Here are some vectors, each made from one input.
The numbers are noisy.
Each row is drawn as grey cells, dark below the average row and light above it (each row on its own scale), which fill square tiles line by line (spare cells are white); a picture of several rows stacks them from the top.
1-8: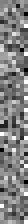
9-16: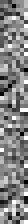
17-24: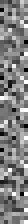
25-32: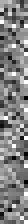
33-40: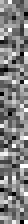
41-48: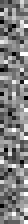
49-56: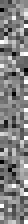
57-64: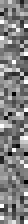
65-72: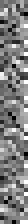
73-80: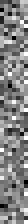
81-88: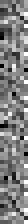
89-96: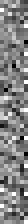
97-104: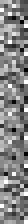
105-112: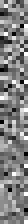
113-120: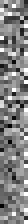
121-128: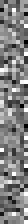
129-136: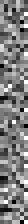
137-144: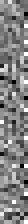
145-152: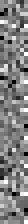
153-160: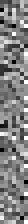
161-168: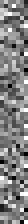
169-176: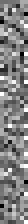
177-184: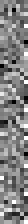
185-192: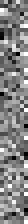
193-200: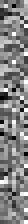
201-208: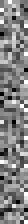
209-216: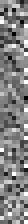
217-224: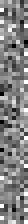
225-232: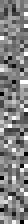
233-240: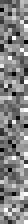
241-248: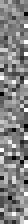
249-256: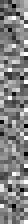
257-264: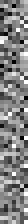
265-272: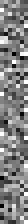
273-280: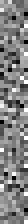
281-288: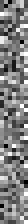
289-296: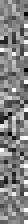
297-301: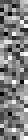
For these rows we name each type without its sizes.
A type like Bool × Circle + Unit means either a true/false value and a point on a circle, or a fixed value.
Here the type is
List(Line).
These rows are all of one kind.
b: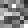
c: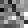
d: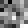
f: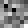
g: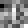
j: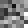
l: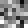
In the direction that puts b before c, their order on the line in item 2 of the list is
j, g, b, l, d, c, f.
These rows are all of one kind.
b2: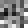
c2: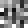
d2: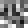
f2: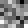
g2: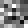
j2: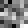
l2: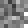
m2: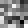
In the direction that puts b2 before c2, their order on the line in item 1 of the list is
b2, l2, c2, d2, j2, g2, m2, f2.
